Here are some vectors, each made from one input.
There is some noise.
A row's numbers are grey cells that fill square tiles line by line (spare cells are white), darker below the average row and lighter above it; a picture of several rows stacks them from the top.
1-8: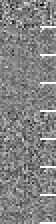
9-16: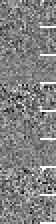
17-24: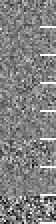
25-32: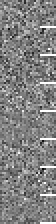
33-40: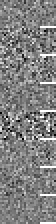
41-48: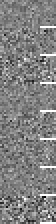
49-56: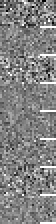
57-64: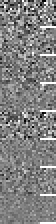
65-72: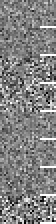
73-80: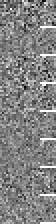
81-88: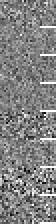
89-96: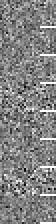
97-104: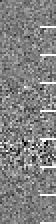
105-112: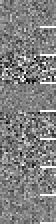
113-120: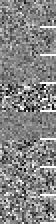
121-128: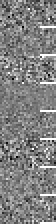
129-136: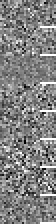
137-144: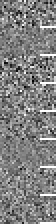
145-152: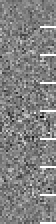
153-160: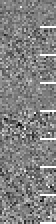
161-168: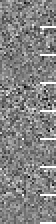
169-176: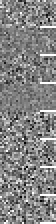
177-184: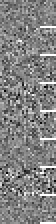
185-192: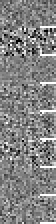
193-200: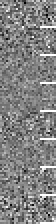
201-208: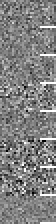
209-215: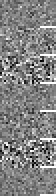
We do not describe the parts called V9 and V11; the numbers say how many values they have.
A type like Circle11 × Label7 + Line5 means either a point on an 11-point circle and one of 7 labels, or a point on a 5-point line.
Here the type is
(Label4 + Line10) × V9 + Line7 × V11.
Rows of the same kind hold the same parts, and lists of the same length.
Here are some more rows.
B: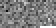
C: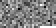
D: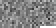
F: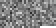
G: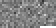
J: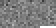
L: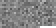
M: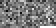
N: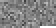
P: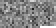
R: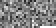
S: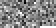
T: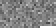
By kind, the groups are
B, L, N, P
C, F, G, J, M, R, S, T
D

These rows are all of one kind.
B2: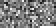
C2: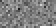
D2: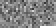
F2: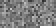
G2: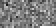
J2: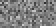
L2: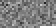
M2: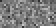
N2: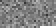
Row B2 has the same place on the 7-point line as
G2 and L2.
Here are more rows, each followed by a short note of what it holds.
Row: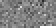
a point on a 7-point line and a value of V11
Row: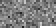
a point on a 10-point line and a value of V9
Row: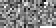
a point on a 10-point line and a value of V9
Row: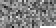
a point on a 10-point line and a value of V9
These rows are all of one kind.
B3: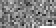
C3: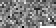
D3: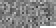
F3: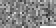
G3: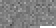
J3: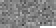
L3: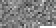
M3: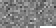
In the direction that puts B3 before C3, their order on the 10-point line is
F3, D3, G3, B3, C3, L3, M3, J3.
